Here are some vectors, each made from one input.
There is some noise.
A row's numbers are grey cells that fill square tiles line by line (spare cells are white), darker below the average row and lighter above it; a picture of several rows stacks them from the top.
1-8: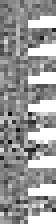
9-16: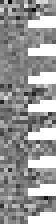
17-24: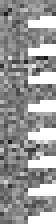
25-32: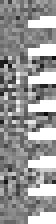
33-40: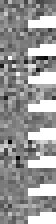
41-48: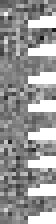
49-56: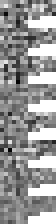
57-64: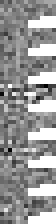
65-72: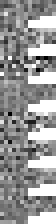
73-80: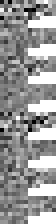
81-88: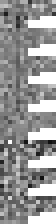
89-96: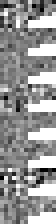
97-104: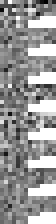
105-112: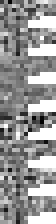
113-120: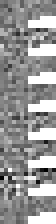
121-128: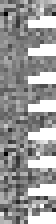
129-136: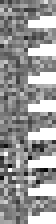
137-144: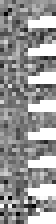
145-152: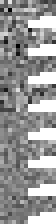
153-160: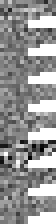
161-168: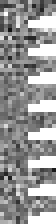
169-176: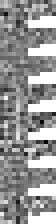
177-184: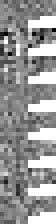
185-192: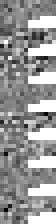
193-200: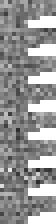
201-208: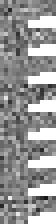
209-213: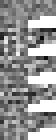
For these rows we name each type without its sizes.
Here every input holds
either a point on a line, or a node of a tree.
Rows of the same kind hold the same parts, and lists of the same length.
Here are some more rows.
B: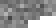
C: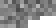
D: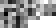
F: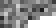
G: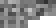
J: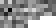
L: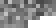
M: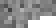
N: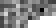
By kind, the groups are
B, C, D, J, L, M
F, G, N

